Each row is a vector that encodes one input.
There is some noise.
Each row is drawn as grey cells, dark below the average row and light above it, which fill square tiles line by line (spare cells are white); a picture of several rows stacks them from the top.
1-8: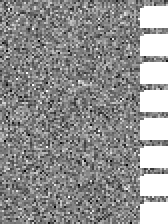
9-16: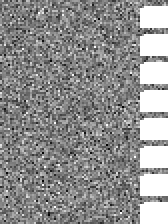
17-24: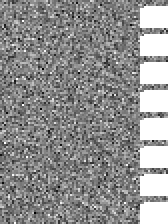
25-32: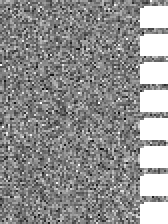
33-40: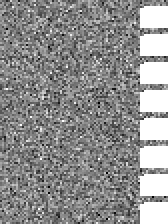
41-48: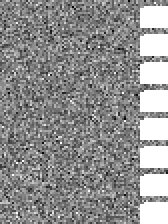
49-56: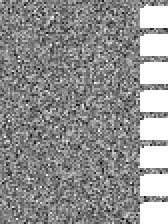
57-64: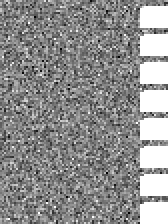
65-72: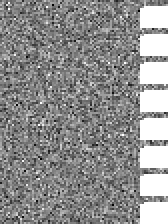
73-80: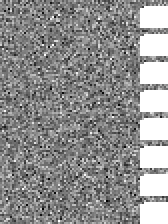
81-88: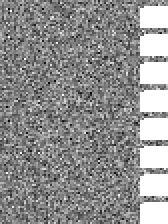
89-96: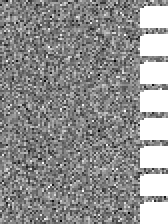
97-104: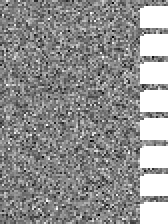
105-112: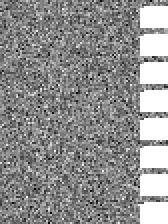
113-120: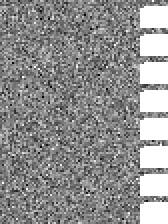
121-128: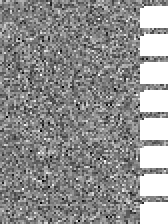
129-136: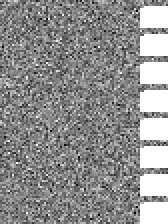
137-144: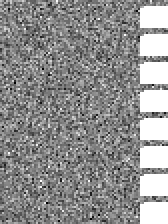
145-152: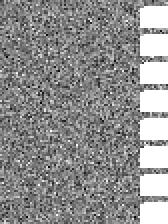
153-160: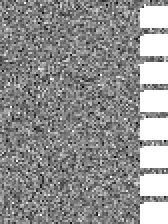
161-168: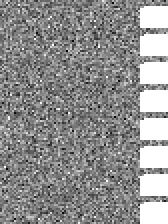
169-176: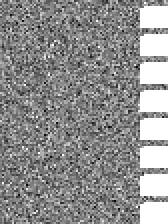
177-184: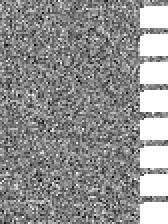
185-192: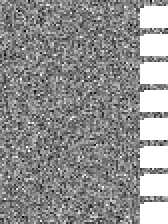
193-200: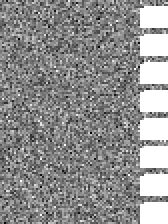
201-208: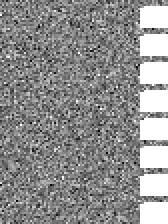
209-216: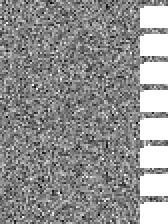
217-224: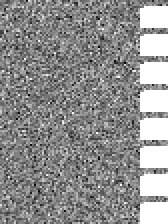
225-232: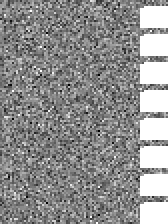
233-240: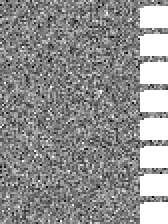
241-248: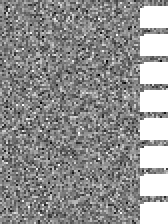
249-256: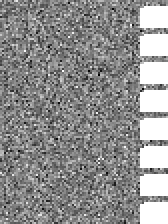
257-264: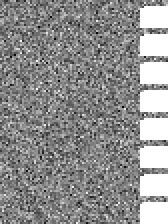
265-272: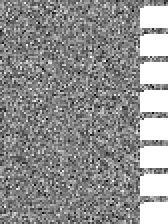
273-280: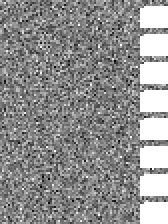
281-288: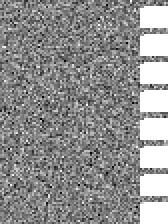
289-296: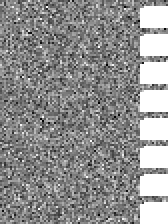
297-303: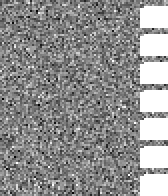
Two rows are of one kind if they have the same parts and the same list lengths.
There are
2 kinds of row.
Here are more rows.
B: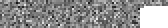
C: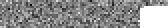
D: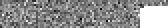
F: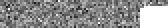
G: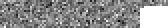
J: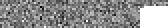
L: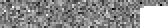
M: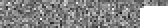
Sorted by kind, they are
B, C, G
D, F, J, L, M

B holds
one of 6 labels and a point on a 6-point line.
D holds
a point on an 11-point circle and one of 6 labels.
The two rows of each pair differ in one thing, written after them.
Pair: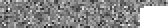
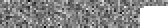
the place on the 6-point line
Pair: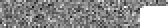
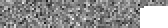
the label
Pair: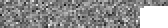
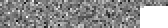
the place on the 6-point line
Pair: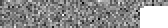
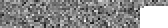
the place on the 6-point line
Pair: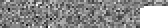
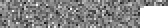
the place on the 6-point line
